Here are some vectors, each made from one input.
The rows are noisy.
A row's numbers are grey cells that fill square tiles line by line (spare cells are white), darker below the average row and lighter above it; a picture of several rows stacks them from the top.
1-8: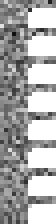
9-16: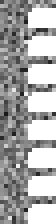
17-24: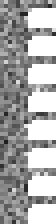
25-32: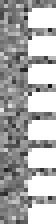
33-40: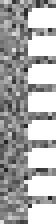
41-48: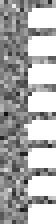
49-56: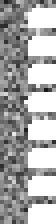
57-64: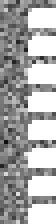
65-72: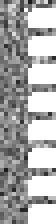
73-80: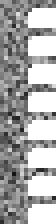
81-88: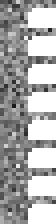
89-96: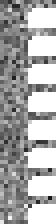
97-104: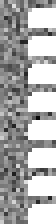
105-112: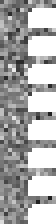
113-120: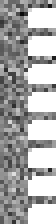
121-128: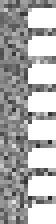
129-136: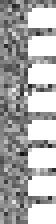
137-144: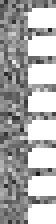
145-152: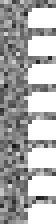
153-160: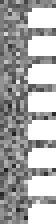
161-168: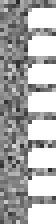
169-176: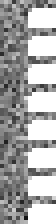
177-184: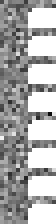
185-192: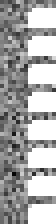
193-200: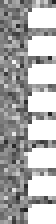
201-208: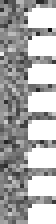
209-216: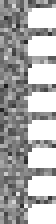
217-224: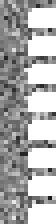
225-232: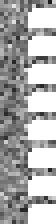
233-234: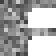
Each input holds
a point on a 20-point circle.
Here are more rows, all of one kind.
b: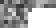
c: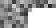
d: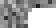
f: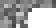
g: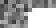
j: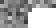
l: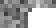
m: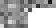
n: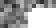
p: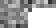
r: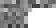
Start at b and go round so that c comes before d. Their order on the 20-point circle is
b, n, g, f, c, r, d, m, p, l, j.
